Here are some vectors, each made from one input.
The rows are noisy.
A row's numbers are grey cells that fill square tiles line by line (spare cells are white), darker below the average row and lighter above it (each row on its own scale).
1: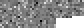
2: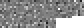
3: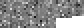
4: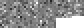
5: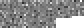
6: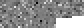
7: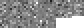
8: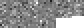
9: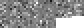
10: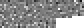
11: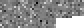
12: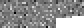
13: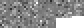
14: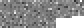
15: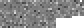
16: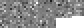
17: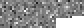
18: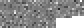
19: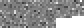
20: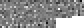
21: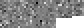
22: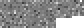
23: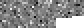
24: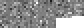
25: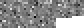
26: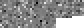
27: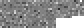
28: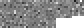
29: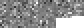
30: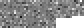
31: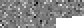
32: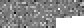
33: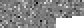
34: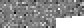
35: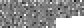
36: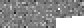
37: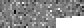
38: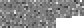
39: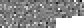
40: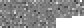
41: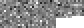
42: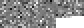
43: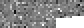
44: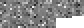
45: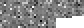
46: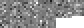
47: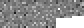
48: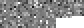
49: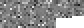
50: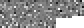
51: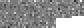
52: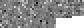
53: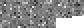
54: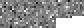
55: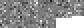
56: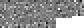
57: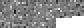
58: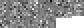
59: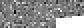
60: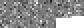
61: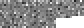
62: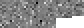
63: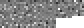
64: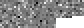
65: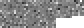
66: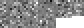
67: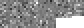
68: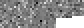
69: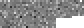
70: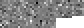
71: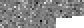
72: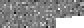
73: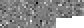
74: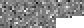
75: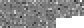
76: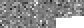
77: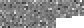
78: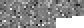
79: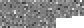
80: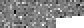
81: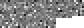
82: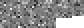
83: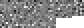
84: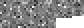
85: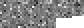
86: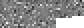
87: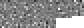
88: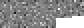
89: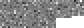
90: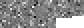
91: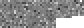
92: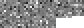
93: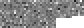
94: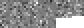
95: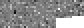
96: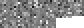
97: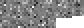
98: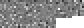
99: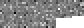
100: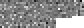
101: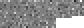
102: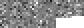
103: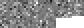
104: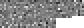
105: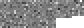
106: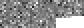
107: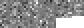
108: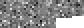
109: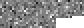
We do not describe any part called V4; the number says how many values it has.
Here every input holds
a list of up to two items, each a true/false value and a value of V4.
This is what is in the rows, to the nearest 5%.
All of them are lists of up to two items, each a true/false value and a value of V4: about 5% are empty, 45% hold one and 50% two.
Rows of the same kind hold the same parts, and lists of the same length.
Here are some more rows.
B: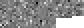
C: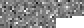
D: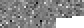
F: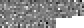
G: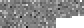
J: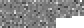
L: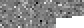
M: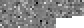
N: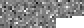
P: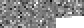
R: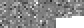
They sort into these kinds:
B, D, F, L, M
C, N
G, J, P, R

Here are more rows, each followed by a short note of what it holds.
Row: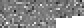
a list of two items
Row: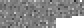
a list of one item
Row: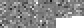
a list of one item
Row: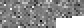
a list of two items
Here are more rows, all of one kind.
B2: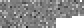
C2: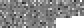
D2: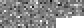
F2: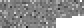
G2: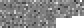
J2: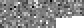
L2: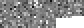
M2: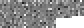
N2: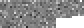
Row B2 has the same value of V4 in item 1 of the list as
D2, F2 and N2.
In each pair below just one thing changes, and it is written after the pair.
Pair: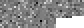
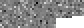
the value of V4 in item 2 of the list
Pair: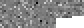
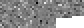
the value of V4 in item 1 of the list
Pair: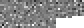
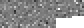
the value of V4 in item 1 of the list
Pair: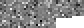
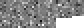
the value of V4 in item 2 of the list
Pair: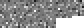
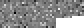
the true/false value in item 2 of the list
